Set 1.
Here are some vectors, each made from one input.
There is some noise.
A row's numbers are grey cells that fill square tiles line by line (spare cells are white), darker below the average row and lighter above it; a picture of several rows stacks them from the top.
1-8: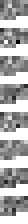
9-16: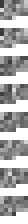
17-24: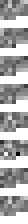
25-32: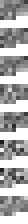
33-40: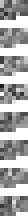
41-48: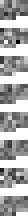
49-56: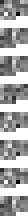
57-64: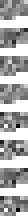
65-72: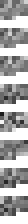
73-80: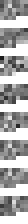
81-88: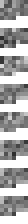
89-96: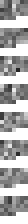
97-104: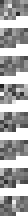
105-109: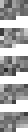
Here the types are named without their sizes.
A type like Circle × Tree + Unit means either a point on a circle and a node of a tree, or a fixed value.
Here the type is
Bool × Tree + Line.
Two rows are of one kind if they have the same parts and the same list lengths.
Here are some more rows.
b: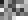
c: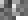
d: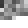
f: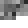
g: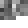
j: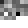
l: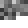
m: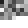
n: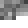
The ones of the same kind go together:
b, d, j, m
c, f, g, l, n

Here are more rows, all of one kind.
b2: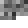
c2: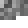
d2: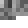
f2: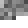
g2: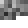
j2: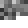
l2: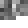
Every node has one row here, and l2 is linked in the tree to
d2.
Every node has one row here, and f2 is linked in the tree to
b2 and c2.
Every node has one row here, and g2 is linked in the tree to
j2.
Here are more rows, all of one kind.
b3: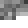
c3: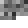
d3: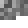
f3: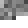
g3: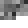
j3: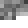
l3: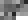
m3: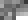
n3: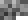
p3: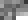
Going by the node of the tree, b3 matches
f3, j3, m3 and p3.
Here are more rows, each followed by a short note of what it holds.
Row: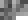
a node of a tree and a true/false value
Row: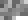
a point on a line
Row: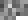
a point on a line
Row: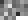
a point on a line
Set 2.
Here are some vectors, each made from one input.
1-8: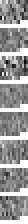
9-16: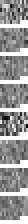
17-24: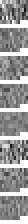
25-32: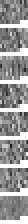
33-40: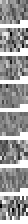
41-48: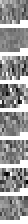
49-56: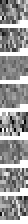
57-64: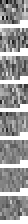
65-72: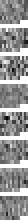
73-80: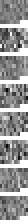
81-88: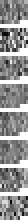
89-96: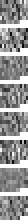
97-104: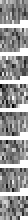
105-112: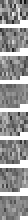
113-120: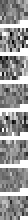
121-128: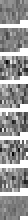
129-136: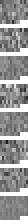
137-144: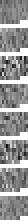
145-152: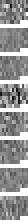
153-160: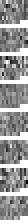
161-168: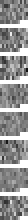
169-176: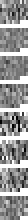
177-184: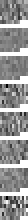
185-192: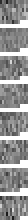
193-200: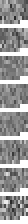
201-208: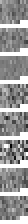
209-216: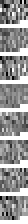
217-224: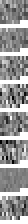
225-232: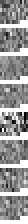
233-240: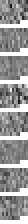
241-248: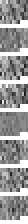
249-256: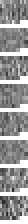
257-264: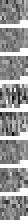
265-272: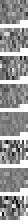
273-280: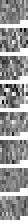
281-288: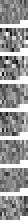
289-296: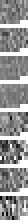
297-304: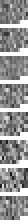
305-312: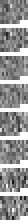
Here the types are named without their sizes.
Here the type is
List(Circle).
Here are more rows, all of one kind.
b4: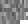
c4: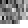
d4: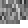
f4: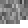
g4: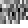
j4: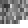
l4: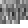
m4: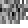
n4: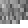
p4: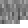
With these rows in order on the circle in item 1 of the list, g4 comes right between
c4 and l4.
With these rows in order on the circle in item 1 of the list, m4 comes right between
d4 and j4.
